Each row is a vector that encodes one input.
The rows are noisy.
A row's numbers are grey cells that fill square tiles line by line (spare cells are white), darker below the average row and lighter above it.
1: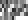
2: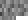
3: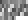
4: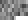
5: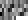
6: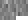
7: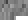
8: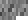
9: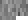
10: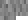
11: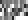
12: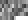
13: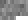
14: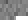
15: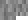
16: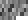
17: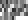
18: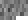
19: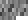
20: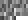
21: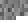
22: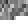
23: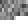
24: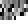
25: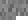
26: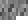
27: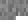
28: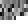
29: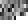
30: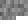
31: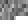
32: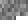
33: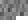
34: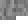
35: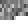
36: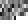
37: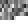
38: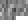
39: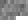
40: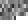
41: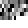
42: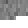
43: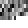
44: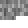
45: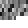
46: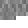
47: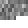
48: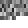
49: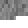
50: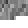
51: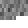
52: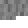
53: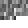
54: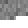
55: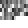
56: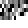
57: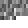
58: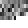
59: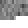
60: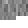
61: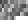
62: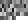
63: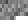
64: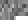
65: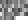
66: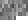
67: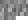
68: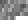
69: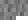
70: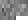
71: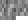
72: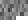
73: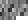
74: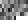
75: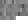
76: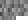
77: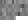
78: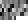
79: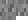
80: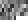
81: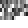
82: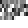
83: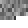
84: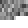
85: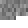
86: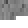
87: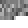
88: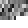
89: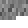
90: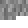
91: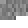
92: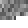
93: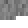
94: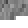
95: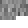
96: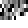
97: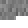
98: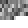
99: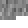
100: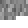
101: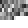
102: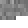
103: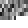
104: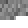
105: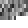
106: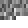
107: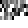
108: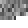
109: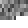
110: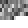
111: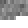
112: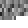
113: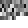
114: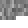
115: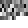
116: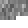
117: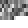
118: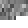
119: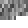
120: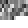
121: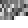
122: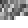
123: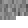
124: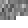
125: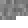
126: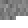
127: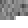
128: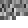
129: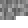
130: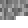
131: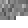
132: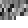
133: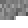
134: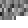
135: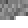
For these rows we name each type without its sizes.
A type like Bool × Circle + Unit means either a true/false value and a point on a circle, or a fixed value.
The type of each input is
List(Line).
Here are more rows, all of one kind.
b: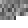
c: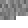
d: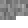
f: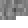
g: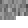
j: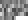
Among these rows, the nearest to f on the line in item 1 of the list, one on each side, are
b and d.
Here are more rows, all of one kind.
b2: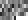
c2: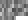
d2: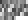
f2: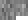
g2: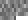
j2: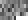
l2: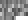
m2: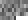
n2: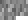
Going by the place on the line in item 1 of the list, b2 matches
d2, g2 and n2.
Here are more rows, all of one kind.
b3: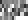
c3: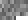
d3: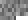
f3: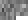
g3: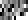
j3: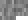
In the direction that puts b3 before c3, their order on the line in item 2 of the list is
b3, c3, j3, g3, d3, f3.
